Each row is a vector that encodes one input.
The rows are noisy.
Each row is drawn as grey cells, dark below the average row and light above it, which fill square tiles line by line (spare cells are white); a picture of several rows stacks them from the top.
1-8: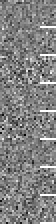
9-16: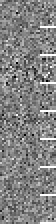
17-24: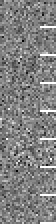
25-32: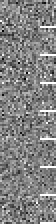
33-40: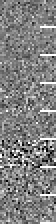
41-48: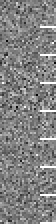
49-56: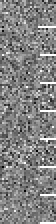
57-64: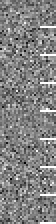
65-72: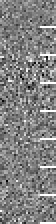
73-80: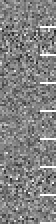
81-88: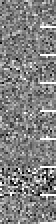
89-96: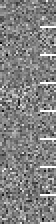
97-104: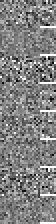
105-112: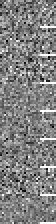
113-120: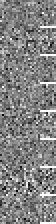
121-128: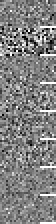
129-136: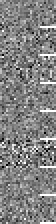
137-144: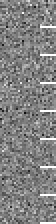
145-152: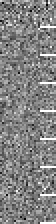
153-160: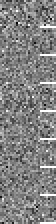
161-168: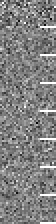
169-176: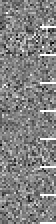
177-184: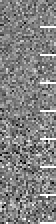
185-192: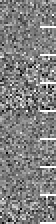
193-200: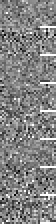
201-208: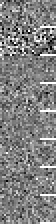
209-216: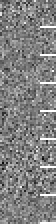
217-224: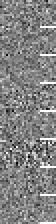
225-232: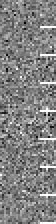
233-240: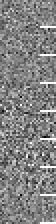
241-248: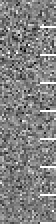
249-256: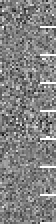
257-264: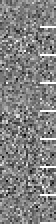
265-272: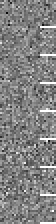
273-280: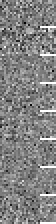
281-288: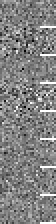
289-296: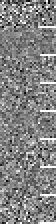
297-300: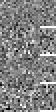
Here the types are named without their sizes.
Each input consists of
either a fixed value, or four labels and a true/false value.
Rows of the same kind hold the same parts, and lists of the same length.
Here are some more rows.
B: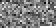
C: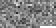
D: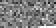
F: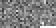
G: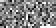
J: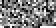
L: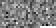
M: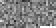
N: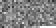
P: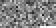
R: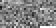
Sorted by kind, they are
B, C, D, F, G, L, M, N, P, R
J

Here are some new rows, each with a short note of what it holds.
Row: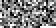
a fixed value
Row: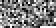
a fixed value
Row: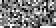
a fixed value
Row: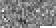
four labels and a true/false value
